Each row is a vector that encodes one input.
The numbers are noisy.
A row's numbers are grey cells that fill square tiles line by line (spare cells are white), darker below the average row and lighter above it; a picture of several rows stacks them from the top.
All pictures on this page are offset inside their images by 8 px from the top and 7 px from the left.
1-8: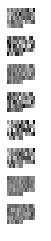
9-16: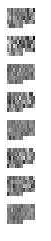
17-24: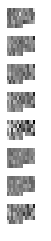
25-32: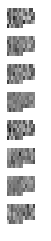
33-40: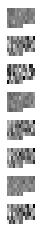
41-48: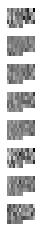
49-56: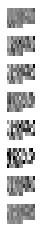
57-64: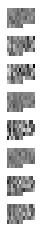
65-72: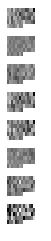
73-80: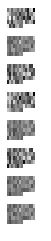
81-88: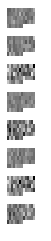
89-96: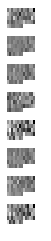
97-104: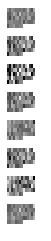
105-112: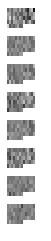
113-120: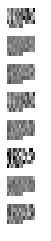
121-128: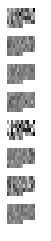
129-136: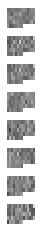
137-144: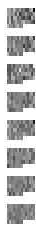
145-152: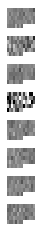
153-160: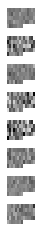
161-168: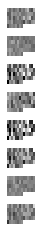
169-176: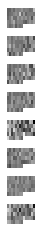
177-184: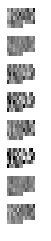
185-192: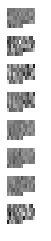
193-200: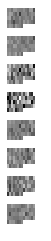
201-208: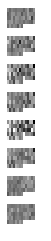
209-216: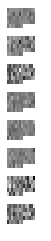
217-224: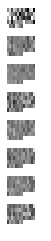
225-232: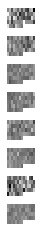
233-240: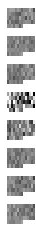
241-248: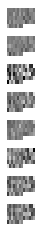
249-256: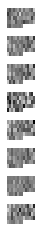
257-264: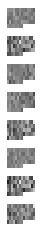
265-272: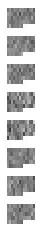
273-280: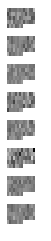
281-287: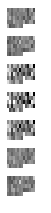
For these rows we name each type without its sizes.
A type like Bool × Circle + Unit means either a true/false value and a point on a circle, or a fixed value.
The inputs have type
(Bool × Bool × Bool + Unit) × Line.
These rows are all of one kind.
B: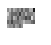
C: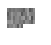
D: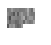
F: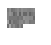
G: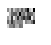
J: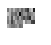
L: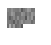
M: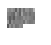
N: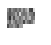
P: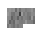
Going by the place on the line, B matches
F, G and N.
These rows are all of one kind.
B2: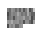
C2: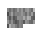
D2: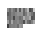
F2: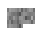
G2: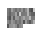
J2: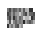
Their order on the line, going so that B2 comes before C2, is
B2, F2, G2, J2, D2, C2.
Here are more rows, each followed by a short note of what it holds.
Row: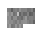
a point on a line and three true/false values
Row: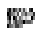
a point on a line
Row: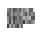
a point on a line and three true/false values
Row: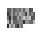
a point on a line and three true/false values
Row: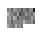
a point on a line and three true/false values
